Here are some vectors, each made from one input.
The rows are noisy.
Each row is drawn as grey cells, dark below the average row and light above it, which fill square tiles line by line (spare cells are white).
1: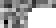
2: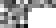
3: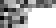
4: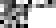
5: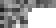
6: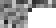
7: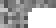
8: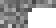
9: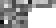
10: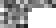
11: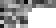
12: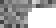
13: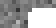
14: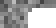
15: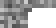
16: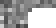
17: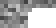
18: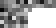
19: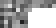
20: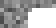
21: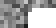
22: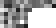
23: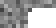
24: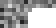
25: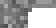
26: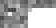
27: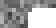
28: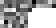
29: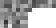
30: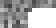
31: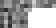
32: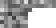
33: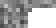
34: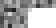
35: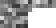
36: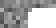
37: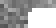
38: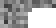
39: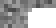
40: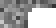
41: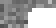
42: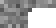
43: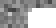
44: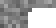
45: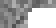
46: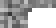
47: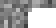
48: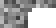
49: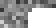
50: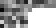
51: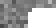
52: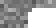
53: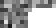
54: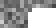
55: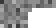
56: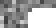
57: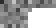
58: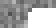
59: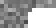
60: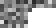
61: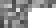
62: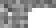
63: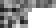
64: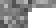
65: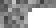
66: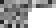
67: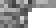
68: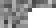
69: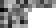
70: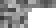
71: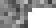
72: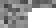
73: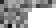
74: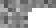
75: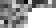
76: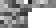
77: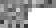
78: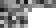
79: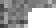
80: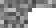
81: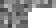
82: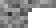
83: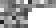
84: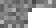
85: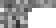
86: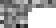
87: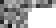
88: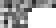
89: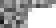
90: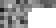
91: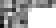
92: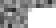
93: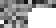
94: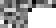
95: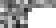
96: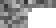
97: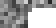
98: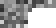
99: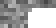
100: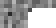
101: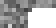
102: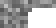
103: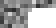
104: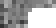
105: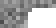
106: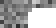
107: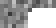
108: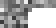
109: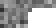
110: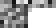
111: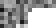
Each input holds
a true/false value, together with either a point on a 6-point line, or a point on an 8-point line.
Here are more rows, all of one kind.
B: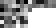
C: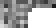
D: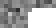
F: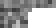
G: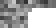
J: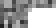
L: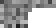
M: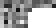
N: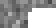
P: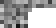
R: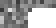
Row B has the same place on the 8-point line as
D, F, M and N.
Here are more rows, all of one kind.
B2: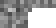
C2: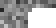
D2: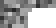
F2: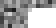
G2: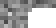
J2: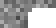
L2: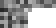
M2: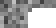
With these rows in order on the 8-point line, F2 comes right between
D2 and G2.
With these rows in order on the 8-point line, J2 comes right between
C2 and G2.
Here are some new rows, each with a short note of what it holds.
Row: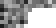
a point on a 6-point line and a true/false value
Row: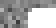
a point on a 6-point line and a true/false value
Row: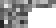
a point on a 6-point line and a true/false value
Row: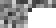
a point on a 6-point line and a true/false value
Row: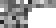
a point on a 6-point line and a true/false value
